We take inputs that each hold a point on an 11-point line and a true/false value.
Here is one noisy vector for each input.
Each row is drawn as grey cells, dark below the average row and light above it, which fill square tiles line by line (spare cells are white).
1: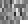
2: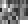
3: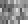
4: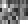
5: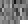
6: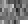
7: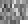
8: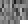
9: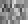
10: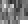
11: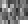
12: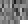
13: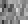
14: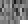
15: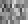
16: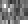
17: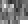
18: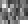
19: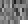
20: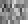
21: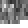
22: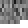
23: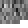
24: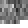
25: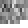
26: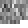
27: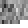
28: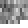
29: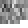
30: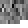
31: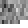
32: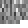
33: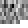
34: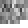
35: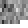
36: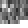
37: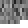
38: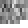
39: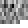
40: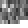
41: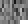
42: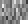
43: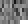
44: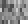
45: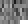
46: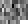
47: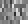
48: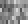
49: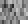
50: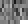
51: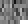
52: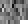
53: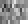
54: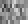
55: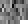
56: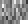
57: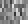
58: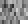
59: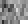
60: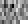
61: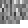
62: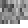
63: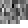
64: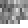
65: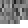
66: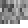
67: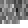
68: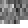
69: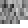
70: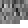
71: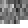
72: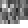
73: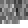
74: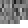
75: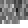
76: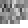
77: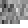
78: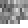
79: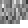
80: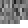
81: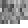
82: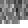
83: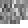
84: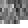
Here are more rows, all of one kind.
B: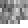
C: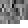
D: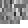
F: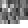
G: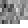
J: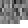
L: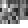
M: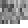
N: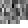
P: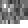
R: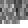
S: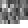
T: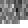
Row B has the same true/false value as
D, G and M.
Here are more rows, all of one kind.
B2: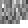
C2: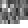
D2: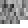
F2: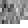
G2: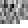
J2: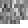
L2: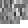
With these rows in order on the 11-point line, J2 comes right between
F2 and L2.
